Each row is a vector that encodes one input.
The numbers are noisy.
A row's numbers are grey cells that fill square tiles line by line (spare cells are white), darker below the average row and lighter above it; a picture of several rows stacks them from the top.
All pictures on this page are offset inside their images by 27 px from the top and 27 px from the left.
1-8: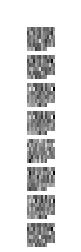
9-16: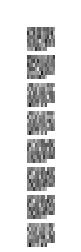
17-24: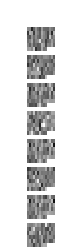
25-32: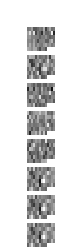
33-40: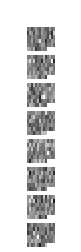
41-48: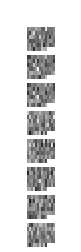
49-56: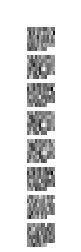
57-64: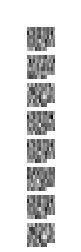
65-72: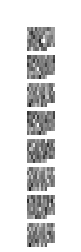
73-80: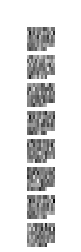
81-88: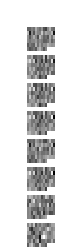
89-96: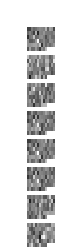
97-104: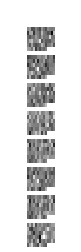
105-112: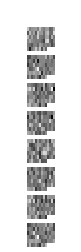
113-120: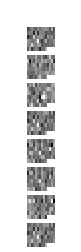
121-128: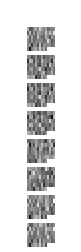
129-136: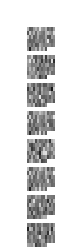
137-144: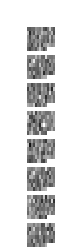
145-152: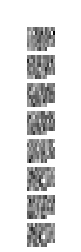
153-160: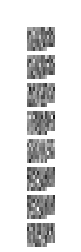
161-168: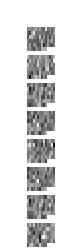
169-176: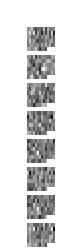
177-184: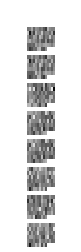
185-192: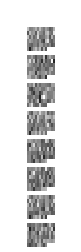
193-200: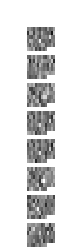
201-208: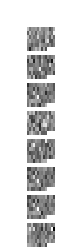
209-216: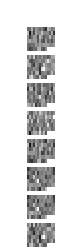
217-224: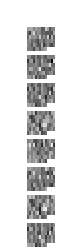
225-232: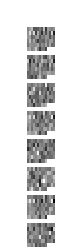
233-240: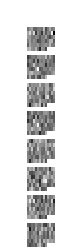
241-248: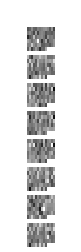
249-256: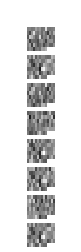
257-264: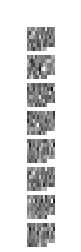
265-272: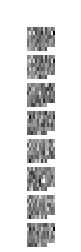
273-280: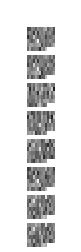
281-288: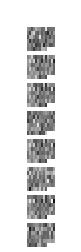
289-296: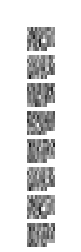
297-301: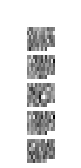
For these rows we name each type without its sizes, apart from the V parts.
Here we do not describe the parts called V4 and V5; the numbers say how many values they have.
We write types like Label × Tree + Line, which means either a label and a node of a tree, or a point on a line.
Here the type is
(Bool × V4 + Unit) × Label × V5.
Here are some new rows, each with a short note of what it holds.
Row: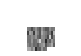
a label, a true/false value, a value of V4 and a value of V5
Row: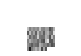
a label and a value of V5
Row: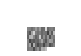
a label, a true/false value, a value of V4 and a value of V5
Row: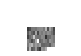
a label, a true/false value, a value of V4 and a value of V5
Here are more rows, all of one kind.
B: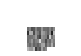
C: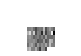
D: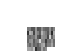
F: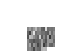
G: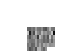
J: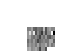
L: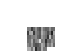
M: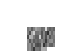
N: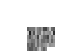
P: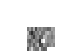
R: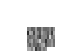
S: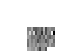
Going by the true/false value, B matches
L and N.
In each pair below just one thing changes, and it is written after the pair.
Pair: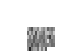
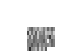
the true/false value
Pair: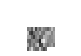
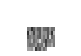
the label
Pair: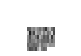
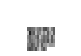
the value of V5
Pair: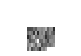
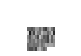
the label
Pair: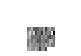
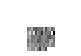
the value of V4
